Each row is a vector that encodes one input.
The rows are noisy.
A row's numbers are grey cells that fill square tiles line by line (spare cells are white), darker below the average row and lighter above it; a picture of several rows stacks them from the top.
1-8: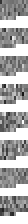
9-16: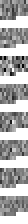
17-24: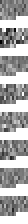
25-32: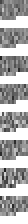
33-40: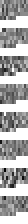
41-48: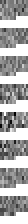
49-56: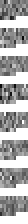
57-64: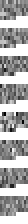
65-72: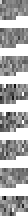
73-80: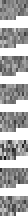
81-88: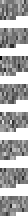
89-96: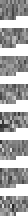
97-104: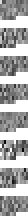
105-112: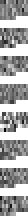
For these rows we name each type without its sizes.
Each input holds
either a point on a line, or three true/false values.
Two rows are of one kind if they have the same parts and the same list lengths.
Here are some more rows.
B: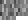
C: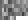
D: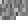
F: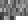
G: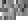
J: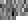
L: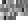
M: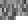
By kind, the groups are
B, C, D, G, L
F, J, M

